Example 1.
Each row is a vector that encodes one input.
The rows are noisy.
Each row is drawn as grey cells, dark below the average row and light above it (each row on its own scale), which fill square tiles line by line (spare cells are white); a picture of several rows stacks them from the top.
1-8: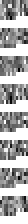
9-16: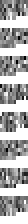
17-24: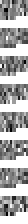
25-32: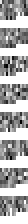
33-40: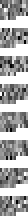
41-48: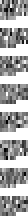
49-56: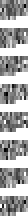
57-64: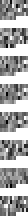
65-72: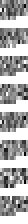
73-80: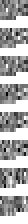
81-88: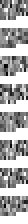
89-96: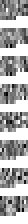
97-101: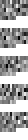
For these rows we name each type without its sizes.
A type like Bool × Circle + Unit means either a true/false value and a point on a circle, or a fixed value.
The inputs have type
Bool × Bool × Bool + Unit.
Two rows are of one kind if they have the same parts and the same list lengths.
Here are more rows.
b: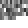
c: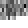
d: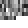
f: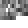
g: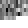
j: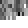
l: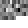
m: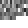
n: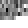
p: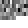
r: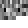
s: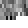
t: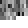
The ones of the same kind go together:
b, d, f, g, j, l, m, n, p, r, s, t
c

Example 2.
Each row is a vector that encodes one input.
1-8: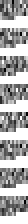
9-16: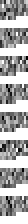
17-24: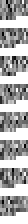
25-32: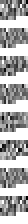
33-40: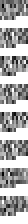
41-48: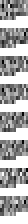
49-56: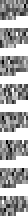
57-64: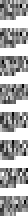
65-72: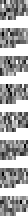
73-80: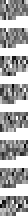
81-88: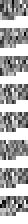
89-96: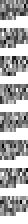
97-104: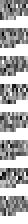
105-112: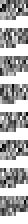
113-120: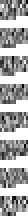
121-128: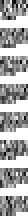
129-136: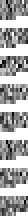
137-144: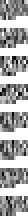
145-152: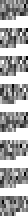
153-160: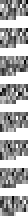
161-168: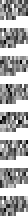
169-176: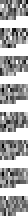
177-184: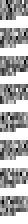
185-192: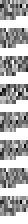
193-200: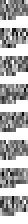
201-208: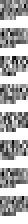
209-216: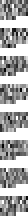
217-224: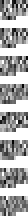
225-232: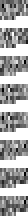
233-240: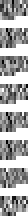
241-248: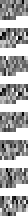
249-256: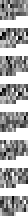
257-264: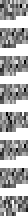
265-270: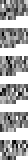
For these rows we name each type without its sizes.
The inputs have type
Circle.
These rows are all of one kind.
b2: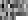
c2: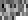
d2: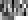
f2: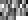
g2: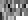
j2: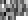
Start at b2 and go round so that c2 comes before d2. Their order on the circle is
b2, c2, f2, g2, j2, d2.
